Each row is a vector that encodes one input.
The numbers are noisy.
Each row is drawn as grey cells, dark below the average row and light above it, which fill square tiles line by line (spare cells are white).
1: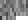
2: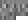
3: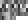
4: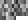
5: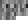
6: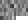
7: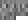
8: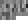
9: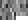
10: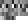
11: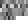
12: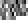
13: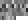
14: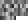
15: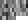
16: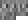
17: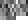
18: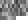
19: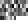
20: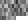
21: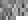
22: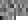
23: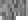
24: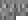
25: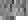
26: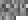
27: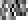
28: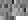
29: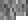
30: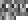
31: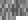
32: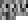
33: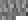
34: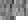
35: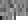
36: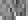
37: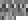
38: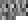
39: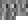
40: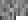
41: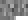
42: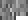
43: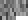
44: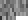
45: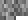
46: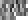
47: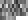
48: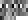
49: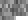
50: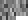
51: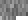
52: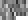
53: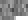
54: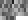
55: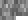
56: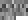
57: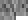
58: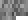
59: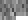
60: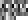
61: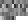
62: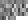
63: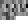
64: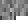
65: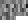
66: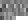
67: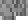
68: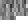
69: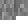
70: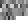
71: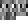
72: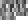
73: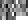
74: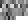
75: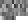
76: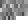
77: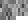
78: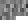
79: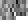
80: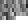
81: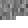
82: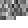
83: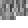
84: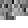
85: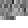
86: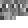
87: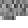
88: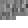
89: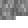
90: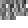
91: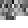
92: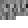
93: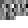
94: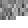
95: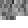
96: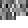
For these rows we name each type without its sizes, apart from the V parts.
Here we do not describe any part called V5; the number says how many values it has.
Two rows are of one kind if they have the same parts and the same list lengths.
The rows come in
4 kinds.
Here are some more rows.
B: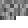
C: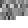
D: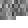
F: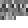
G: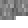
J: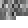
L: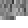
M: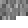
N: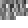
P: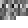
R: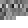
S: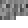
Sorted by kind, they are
B, G, J, M, P
C
D, F, R, S
L, N

